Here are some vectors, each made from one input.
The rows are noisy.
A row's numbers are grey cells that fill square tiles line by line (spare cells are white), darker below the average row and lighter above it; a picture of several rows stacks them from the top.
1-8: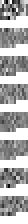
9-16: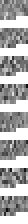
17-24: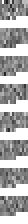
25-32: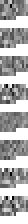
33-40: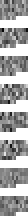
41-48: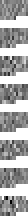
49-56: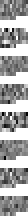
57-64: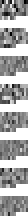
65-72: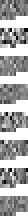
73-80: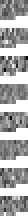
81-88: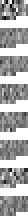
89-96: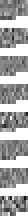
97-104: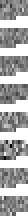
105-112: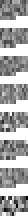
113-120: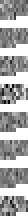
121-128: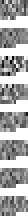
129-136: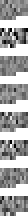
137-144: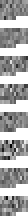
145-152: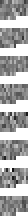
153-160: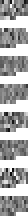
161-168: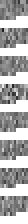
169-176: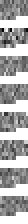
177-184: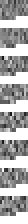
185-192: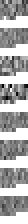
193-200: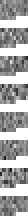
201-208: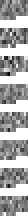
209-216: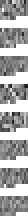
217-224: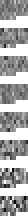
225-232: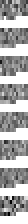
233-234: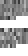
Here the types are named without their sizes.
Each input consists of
a point on each of four lines.
